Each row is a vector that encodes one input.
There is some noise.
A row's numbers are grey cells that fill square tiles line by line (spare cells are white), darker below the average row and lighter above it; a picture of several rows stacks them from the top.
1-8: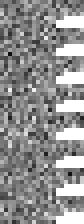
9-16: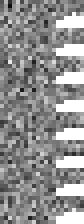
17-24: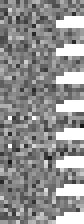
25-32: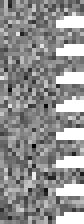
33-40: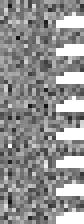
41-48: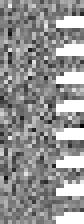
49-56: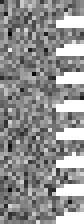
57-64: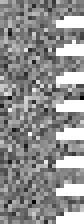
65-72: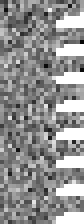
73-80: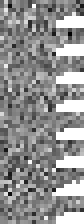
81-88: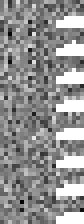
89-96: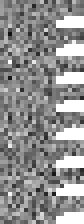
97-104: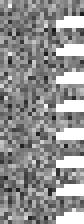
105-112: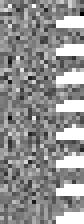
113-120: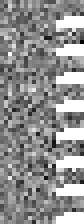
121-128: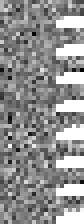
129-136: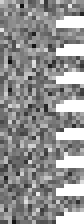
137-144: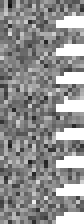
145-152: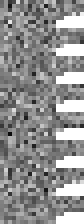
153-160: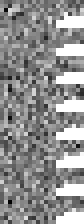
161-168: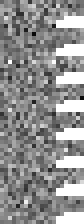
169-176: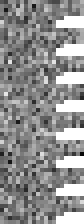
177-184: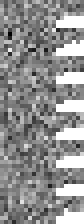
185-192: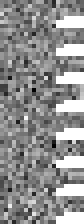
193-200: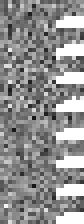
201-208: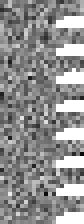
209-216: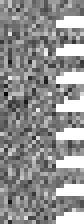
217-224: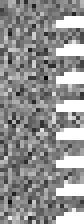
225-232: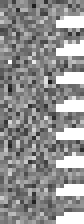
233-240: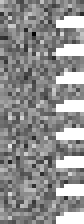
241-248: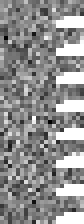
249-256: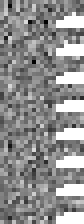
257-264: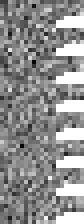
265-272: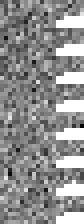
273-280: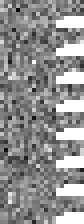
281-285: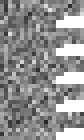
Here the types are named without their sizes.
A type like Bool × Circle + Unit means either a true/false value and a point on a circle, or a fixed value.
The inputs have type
List(Line) × (Tree + Unit).
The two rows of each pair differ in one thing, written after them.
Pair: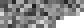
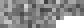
the node of the tree
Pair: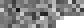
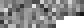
the node of the tree
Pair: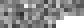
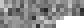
the place on the line in item 1 of the list
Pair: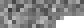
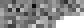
the node of the tree
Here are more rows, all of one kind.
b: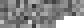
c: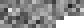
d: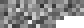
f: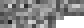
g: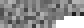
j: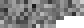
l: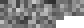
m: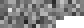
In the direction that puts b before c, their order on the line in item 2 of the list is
f, d, b, l, g, j, m, c.
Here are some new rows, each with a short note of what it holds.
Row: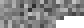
a node of a tree, together with a list of two items
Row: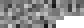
a node of a tree, together with a list of two items
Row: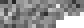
a node of a tree, together with a list of one item
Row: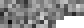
a list of two items
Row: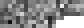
a list of two items
